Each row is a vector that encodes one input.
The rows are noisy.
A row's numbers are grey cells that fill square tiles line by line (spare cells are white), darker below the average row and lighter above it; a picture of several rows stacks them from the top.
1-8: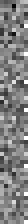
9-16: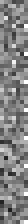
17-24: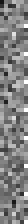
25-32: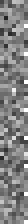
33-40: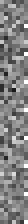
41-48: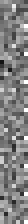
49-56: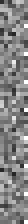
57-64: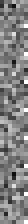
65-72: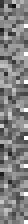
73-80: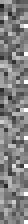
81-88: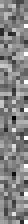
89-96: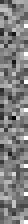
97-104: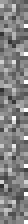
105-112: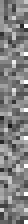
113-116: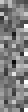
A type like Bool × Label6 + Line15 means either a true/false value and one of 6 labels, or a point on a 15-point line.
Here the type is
Bool × (Line4 + Line7).
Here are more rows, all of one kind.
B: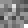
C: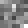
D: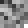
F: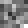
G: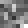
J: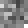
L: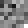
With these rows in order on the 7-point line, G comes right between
C and F.
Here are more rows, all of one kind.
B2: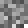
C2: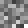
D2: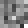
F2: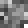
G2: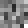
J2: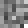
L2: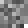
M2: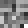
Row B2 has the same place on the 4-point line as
C2 and M2.
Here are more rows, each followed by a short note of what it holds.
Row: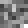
a point on a 7-point line and a true/false value
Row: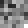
a point on a 7-point line and a true/false value
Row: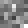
a point on a 7-point line and a true/false value
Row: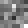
a point on a 7-point line and a true/false value
